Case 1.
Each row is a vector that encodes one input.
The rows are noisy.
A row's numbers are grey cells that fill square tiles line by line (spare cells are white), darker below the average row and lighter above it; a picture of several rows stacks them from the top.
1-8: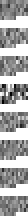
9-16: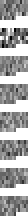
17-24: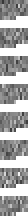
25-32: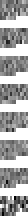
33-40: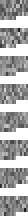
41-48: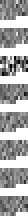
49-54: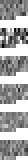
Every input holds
either a fixed value, or a node of a 7-node tree and three true/false values.
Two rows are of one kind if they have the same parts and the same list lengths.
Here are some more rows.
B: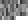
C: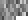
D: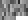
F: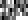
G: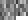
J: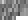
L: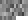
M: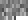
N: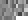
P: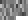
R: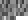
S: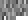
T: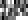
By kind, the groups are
B, C, D, G, J, L, M, N, P, R, S
F, T

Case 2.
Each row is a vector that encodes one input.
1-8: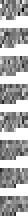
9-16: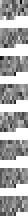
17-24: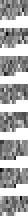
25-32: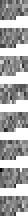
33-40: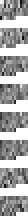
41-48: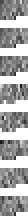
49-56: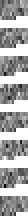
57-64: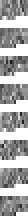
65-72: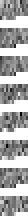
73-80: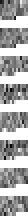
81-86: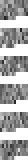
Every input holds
either a node of a 10-node tree, or three true/false values.
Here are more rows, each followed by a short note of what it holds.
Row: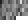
a node of a 10-node tree
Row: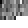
a node of a 10-node tree
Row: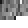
a node of a 10-node tree
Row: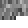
a node of a 10-node tree
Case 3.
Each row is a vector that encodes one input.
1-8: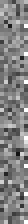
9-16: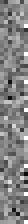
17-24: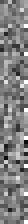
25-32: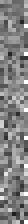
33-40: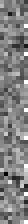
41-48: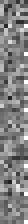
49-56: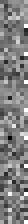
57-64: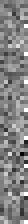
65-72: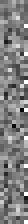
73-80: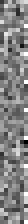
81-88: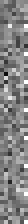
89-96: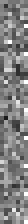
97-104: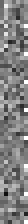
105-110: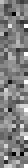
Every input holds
a point on a 9-point circle and a point on an 11-point circle.
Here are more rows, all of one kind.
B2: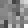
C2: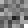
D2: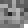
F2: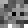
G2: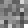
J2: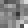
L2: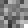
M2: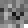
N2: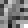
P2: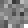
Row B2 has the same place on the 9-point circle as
F2, G2 and P2.
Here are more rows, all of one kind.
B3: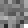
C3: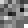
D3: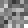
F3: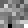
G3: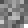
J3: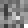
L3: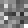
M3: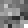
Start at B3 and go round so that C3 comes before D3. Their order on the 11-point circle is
B3, C3, D3, J3, F3, L3, G3, M3.
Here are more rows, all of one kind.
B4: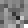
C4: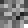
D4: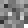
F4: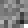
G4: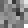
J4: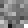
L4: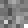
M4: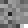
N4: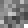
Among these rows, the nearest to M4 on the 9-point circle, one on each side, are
F4 and L4.
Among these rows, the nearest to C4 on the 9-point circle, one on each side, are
B4 and G4.
